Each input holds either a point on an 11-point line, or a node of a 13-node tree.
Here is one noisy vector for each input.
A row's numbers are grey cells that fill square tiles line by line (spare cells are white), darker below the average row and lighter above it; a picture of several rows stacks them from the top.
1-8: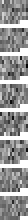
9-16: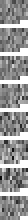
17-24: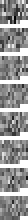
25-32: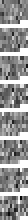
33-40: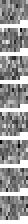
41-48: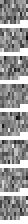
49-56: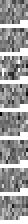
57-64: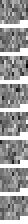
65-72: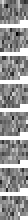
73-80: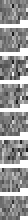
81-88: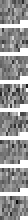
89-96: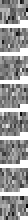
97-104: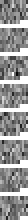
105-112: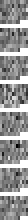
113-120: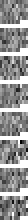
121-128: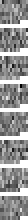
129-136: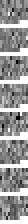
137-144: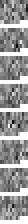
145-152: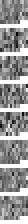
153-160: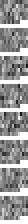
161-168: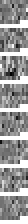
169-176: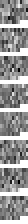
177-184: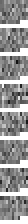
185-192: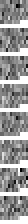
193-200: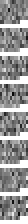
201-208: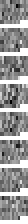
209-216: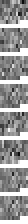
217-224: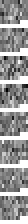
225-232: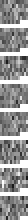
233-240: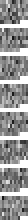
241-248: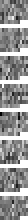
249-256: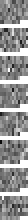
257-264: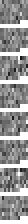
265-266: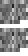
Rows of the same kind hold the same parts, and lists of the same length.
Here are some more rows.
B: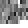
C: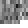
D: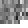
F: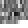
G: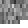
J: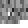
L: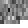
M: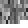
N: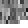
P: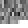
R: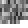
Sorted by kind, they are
B, F, J, M, N, P, R
C, D, G, L

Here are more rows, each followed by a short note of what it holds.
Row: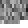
a point on an 11-point line
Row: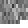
a node of a 13-node tree
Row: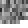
a point on an 11-point line
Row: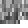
a node of a 13-node tree
